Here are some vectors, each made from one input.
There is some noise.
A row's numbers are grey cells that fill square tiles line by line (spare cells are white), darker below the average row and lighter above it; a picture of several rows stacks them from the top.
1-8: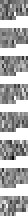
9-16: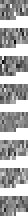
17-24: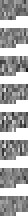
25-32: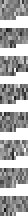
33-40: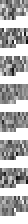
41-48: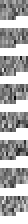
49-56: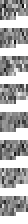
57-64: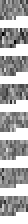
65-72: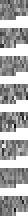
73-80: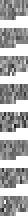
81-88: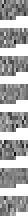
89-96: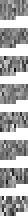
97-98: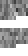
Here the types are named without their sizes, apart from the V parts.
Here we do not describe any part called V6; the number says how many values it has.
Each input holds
three true/false values, together with either a point on a line, or a value of V6.
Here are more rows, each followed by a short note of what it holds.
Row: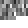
three true/false values and a value of V6
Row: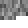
three true/false values and a value of V6
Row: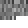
a point on a line and three true/false values
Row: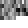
three true/false values and a value of V6
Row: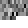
three true/false values and a value of V6
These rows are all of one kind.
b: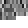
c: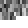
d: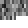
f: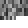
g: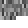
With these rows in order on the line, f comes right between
b and c.
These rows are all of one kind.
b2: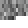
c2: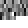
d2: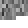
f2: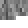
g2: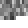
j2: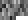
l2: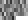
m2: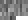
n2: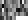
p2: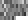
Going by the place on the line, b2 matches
n2 and p2.
